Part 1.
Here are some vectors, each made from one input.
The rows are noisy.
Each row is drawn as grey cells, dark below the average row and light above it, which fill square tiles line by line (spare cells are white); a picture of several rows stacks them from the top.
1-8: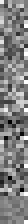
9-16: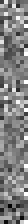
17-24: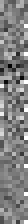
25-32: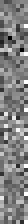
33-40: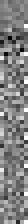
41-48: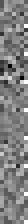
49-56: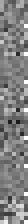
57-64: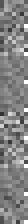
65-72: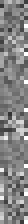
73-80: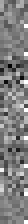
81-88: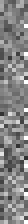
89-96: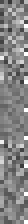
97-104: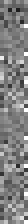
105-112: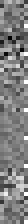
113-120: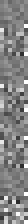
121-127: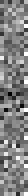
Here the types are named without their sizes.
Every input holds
a node of a tree.
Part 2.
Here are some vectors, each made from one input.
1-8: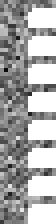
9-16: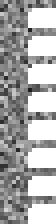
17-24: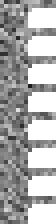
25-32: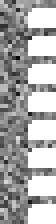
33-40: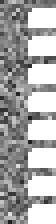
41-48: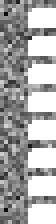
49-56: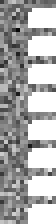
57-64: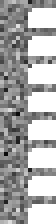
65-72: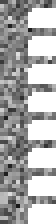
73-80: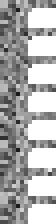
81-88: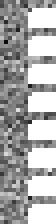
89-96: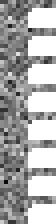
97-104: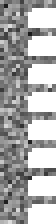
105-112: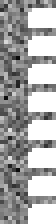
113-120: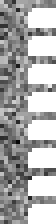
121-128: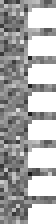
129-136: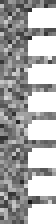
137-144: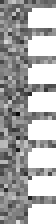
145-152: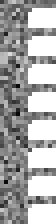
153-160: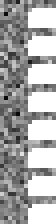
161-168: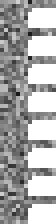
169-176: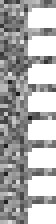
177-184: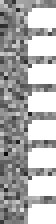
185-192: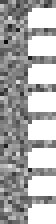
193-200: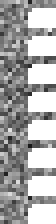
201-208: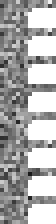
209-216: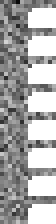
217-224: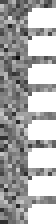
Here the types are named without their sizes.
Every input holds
a point on a circle.
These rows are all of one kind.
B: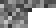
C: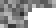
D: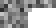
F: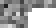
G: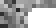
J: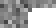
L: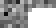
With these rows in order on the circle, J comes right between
C and F.
